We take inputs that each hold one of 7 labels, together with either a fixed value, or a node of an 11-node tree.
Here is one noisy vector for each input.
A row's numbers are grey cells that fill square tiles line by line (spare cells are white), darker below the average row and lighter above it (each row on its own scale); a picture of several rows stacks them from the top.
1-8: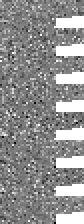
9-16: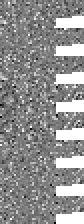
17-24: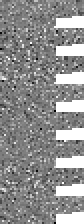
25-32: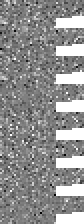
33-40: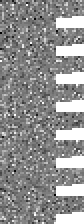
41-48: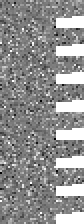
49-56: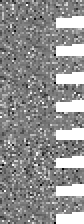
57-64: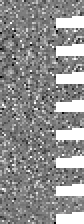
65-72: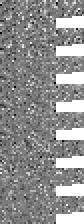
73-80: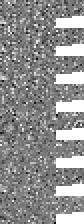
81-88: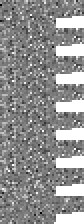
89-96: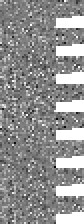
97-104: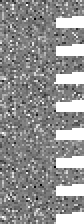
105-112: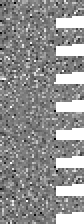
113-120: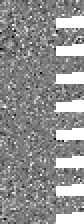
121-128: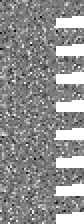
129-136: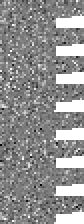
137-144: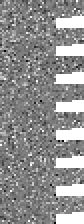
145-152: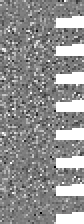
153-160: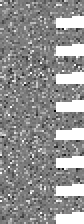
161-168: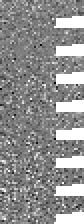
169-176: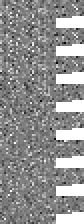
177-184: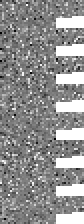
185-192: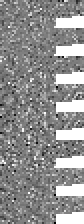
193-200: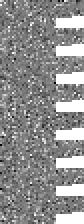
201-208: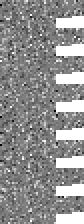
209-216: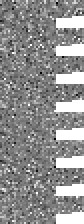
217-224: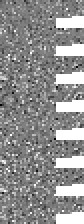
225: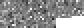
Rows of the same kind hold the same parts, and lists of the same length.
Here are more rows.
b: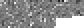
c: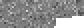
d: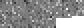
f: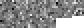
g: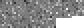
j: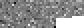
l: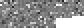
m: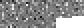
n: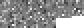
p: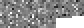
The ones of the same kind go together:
b, c, f, p
d, g, j, l, m, n

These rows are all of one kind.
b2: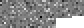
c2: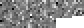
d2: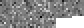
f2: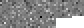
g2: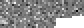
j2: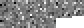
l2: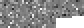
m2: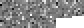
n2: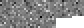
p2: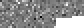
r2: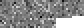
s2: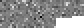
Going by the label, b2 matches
d2, f2, n2 and r2.
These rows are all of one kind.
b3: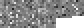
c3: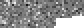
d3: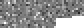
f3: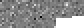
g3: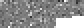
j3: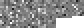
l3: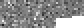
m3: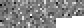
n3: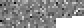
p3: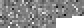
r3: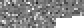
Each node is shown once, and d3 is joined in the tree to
m3.
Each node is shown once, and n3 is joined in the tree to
l3 and m3.
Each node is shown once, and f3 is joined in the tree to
g3, j3 and p3.
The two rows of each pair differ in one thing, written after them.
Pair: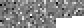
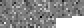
the label
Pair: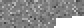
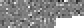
the label
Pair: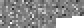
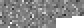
the node of the tree
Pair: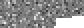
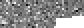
the node of the tree
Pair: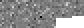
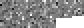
the label
